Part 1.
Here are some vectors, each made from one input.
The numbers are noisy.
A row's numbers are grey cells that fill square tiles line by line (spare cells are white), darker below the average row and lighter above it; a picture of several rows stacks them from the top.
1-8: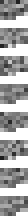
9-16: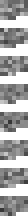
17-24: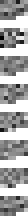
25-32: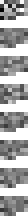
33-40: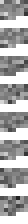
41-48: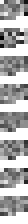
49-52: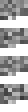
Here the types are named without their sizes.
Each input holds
a list of points on a line.
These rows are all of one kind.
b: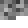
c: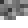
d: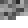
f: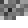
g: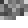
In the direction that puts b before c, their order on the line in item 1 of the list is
d, b, f, g, c.
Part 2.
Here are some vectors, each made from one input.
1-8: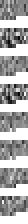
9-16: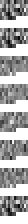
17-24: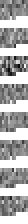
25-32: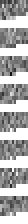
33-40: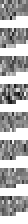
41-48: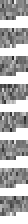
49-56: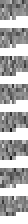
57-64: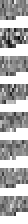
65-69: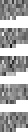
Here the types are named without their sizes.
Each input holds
a list of points on a line.
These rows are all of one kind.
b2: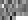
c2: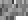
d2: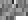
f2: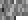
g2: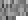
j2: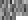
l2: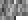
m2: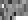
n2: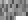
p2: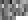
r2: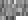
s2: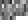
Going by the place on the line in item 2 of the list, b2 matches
d2 and m2.
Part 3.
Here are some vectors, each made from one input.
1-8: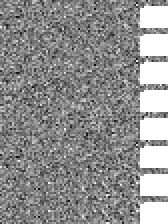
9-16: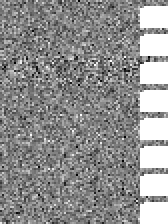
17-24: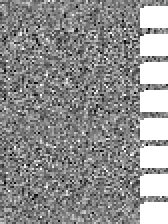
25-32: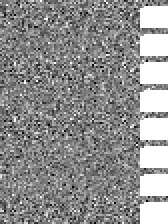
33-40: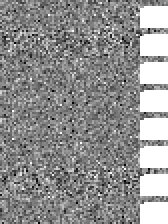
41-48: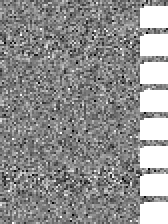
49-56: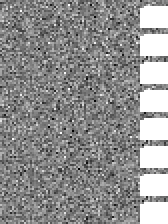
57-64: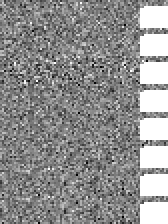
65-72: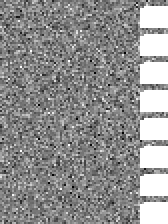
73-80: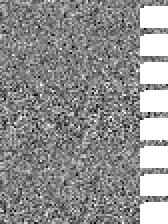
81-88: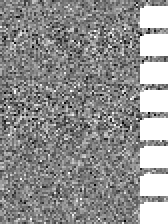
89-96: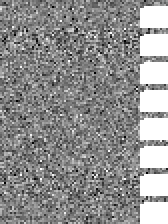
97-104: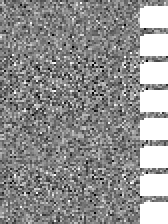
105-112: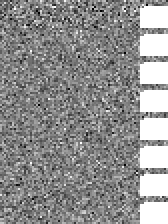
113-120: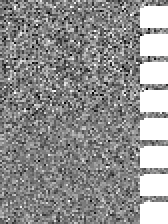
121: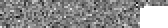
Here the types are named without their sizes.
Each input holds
either a label, or a point on each of two lines.
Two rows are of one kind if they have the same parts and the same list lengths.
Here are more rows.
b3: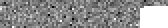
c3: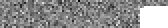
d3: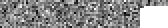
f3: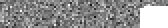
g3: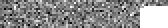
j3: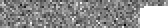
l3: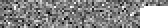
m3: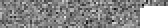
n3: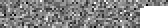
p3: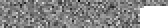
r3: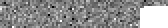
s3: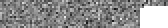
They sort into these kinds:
b3, c3, f3, j3, m3, p3, r3, s3
d3, g3, l3, n3

